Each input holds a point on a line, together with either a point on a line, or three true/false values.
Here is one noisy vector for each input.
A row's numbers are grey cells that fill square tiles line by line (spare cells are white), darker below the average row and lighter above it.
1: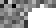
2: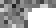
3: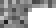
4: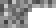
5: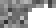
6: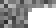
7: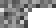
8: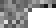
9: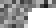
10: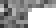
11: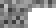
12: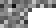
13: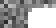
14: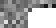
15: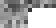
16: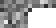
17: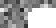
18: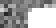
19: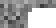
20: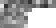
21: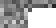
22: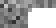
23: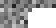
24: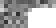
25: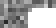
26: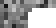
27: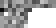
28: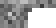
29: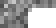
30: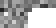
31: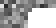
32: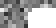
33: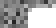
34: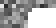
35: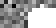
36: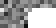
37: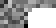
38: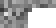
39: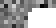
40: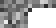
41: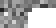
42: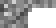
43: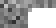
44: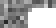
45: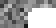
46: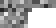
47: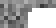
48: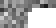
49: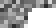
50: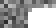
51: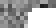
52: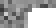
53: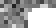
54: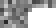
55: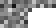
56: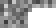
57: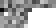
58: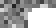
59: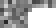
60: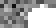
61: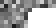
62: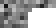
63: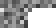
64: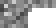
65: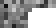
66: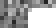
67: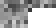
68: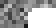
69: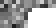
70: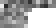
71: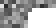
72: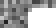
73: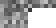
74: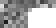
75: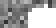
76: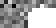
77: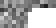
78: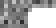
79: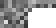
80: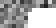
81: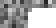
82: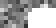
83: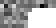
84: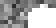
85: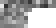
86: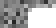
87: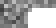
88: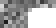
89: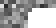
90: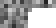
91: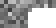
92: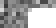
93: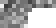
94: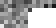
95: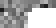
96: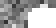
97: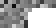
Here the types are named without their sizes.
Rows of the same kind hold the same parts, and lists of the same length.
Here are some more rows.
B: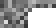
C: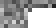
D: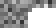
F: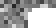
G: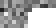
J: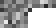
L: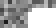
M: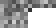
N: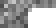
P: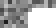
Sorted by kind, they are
B, C, F, J, M
D, G, L, N, P

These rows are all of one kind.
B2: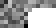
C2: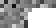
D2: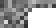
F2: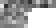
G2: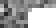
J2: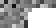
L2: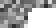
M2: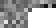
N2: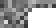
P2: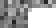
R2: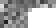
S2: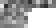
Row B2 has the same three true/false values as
D2, M2 and N2.
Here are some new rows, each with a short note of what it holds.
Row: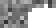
a point on each of two lines
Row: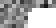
a point on a line and three true/false values
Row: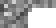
a point on each of two lines
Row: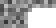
a point on each of two lines
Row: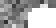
a point on a line and three true/false values
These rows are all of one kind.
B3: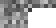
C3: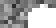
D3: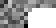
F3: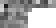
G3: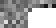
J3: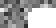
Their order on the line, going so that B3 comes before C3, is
B3, G3, F3, D3, J3, C3.
